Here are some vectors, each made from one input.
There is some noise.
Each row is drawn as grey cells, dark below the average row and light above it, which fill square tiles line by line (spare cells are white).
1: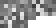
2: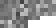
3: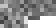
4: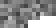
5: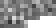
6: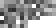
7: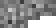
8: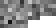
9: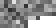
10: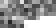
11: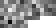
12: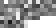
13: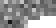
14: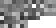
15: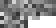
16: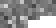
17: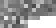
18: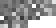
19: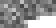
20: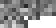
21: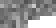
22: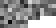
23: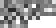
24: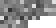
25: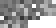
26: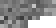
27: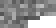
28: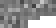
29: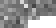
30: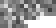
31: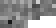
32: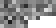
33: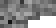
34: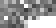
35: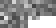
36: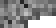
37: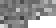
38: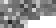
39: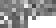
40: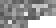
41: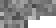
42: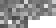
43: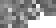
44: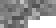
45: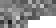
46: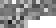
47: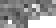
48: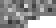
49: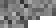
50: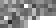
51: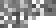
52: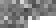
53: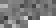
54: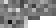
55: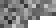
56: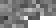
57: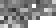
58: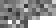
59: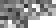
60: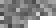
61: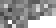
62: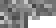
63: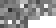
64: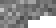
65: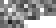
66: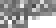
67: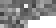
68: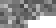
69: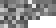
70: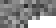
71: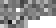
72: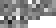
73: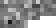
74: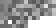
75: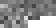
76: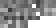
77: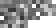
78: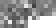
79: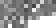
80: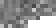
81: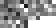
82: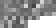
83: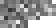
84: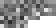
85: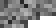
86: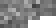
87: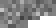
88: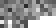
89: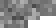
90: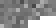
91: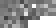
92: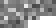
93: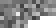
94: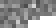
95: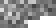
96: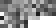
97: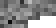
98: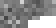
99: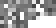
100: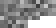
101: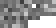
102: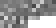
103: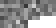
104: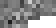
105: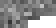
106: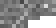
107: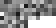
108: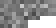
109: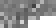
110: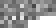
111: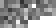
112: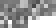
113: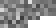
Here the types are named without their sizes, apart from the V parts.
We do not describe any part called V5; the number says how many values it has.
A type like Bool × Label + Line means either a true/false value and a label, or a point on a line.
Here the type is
(Circle + V5) × Line.
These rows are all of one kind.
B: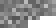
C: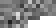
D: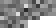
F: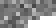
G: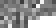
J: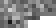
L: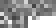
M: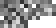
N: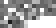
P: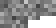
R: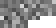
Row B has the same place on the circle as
D, N and P.
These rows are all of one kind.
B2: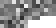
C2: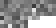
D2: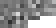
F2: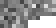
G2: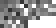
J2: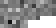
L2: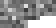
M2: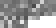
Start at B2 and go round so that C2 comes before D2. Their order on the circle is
B2, C2, M2, J2, L2, G2, F2, D2.
